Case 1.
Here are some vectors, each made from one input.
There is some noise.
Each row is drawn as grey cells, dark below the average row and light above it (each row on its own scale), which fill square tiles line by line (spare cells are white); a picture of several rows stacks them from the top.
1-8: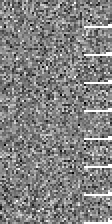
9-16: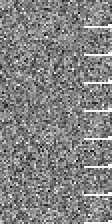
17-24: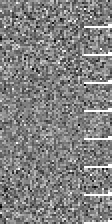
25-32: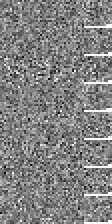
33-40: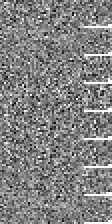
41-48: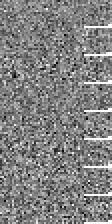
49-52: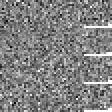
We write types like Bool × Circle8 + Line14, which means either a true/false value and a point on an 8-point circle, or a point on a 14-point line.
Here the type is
Label9.
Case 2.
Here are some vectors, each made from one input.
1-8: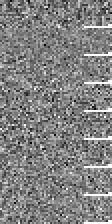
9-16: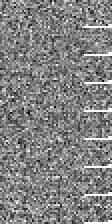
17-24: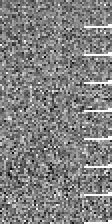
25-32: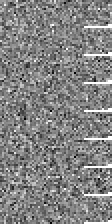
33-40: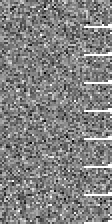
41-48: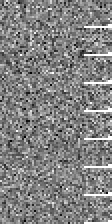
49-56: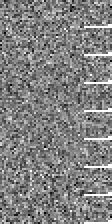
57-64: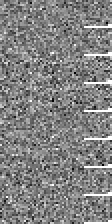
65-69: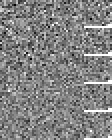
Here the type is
Line14.
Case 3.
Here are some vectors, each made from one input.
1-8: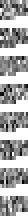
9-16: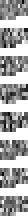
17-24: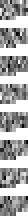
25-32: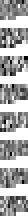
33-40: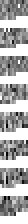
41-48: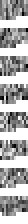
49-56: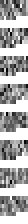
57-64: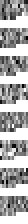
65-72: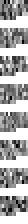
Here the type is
Tree13.
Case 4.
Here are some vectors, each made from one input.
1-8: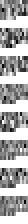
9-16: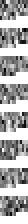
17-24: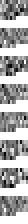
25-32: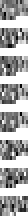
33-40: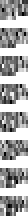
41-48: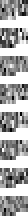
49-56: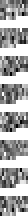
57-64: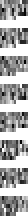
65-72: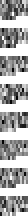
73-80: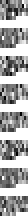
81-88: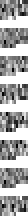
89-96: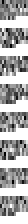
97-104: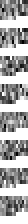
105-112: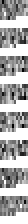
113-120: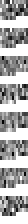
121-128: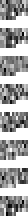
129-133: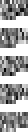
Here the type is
Line10.
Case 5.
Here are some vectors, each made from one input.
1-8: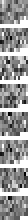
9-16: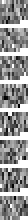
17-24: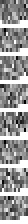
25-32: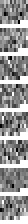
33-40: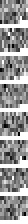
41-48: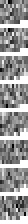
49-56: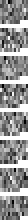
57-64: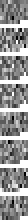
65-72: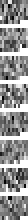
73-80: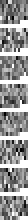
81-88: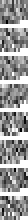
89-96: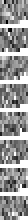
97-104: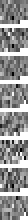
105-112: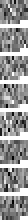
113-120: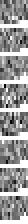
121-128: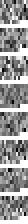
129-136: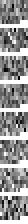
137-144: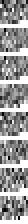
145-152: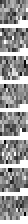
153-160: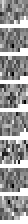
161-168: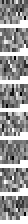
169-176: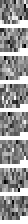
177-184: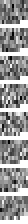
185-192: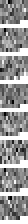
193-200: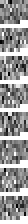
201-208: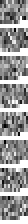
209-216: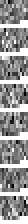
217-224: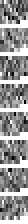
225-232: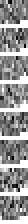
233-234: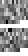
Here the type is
Label10.
